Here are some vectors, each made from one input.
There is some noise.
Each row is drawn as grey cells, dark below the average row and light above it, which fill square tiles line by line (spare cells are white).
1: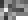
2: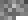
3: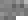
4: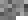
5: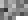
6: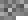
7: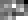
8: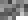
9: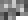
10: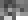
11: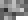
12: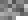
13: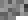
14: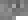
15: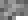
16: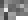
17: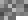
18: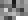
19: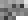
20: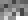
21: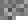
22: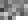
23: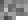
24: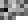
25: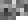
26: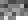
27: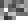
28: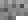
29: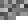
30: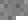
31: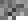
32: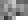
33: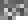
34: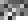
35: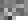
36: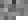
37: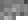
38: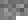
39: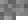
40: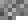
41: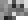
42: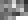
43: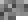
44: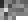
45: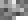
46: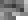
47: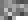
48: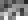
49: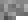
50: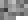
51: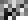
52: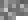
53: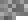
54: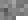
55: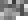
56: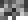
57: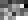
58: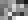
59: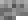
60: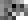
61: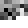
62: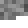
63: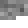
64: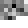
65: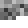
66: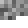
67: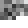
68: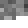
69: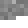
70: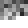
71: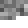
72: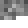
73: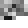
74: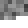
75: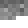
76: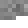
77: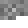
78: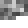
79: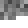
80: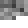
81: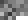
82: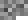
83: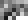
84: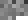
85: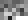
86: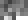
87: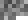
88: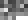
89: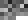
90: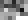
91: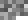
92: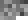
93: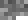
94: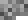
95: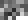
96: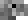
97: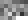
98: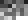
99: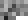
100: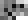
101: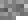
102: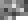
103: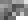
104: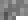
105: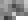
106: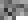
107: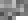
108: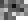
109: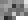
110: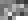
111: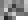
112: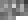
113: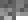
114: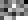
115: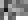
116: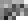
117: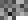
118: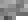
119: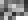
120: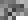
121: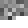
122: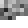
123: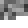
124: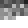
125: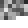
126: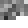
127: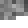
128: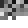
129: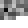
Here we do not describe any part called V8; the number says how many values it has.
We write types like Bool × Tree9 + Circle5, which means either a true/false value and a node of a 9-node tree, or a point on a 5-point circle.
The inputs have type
Bool × (Line5 + V8).
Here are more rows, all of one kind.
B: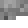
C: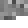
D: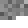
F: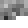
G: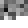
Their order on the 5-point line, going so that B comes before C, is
F, D, B, G, C.
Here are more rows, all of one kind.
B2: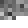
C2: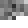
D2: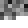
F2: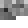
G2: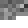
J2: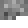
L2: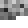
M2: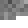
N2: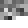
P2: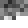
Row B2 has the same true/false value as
G2, L2 and N2.
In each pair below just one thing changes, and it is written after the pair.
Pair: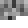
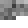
the true/false value
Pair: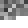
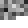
the place on the 5-point line
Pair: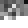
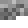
the true/false value
